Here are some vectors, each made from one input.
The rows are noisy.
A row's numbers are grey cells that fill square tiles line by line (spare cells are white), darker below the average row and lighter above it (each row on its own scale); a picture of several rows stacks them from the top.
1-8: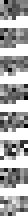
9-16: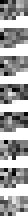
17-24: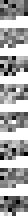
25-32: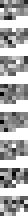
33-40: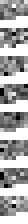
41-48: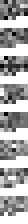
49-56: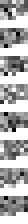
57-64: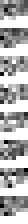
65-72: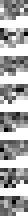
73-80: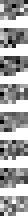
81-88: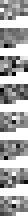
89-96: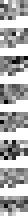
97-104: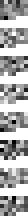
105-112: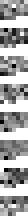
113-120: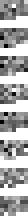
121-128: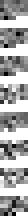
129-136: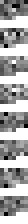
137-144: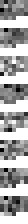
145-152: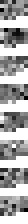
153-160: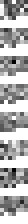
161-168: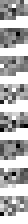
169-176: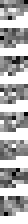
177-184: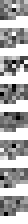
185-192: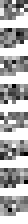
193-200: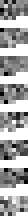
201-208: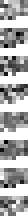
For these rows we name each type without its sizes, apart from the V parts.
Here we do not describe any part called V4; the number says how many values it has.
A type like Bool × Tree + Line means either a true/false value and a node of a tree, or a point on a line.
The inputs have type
(Line + Tree) × List(V4).
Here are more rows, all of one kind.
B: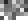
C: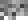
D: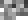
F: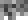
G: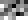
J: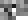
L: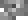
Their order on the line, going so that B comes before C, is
G, B, C, F, J, D, L.
